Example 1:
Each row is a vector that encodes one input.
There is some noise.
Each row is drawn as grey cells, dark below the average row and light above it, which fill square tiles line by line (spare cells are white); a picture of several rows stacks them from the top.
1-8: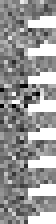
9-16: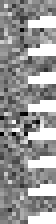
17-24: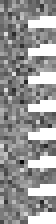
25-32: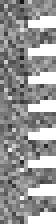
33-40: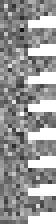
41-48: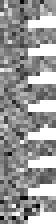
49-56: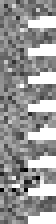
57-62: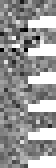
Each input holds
a list of up to two points on a 7-point line.
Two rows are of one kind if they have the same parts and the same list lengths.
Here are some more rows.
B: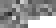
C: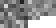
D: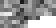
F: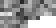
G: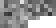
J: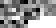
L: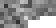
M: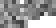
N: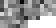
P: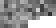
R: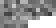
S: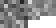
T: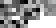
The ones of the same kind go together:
B, G, L, M, P, R
C, D, F, N, S
J, T

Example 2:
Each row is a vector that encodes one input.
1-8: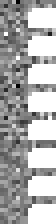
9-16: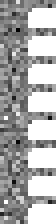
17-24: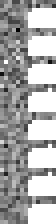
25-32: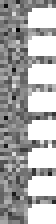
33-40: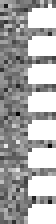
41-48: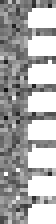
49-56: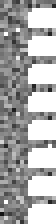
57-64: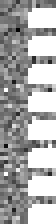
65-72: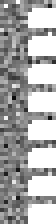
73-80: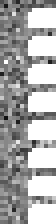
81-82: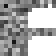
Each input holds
a node of a 10-node tree and a true/false value.
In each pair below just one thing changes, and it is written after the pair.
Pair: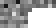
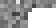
the true/false value
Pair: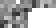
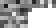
the true/false value
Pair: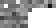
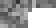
the true/false value
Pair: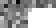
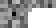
the true/false value
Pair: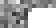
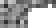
the true/false value
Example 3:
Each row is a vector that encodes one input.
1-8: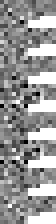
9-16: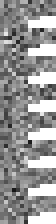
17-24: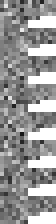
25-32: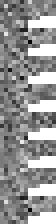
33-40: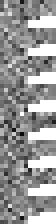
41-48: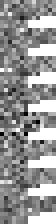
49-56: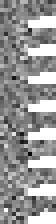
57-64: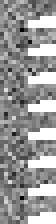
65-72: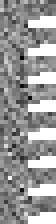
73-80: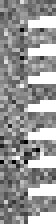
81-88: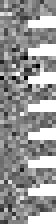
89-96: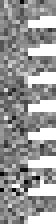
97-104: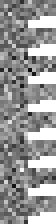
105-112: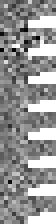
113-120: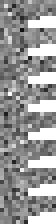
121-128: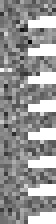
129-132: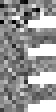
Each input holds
a list of up to two points on a 13-point line.
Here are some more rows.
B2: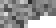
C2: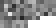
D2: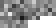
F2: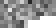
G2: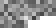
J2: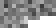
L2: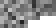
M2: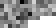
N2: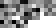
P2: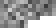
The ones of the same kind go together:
B2, F2, G2, J2, L2, P2
C2, D2, M2
N2

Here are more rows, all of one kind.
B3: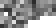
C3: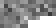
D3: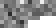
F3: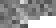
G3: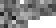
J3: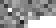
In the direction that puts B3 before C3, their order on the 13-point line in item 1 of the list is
J3, B3, D3, G3, C3, F3.
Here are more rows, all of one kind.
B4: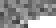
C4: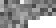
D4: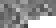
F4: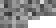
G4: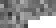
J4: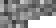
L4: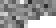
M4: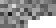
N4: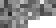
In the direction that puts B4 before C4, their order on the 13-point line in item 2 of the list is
B4, D4, L4, C4, M4, J4, G4, F4, N4.
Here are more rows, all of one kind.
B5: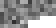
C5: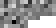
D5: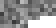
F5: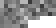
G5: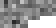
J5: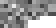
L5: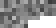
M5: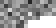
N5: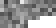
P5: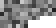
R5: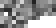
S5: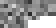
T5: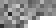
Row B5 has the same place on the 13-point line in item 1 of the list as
D5 and L5.
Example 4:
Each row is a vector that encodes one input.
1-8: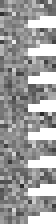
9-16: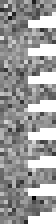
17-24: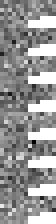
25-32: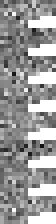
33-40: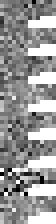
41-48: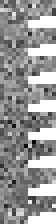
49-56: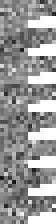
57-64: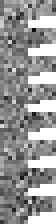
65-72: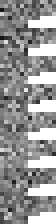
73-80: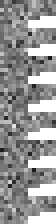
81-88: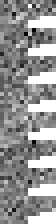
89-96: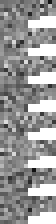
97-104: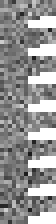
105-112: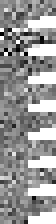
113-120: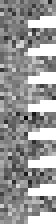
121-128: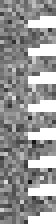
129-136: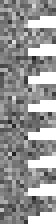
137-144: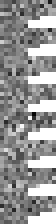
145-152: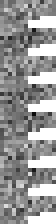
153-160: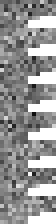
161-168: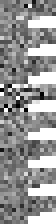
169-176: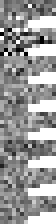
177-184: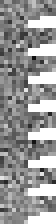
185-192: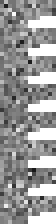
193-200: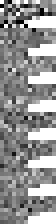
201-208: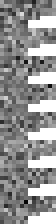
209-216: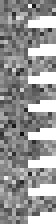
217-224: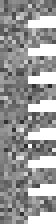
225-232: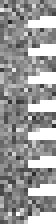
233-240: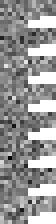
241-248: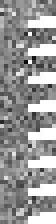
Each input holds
a list of up to two items, each a point on a 3-point line and a point on a 5-point line.
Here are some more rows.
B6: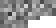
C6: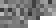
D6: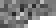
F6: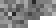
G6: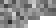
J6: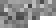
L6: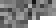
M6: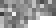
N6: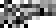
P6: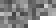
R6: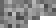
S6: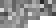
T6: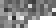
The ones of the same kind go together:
B6, G6, J6, M6, R6, S6
C6, D6, F6, L6, P6, T6
N6

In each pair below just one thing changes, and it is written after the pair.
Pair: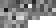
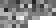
the place on the 3-point line in item 2 of the list
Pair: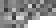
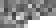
the place on the 5-point line in item 2 of the list
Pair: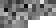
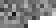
the place on the 5-point line in item 1 of the list
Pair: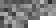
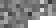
the place on the 3-point line in item 1 of the list
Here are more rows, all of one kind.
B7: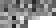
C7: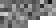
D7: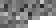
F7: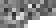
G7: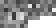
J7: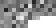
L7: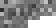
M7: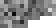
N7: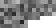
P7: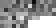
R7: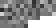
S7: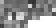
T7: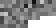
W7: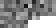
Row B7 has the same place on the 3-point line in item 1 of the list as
G7, P7 and S7.
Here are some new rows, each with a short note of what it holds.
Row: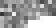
a list of one item
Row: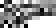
the empty list
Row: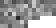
a list of one item
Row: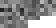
a list of two items
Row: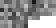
a list of two items
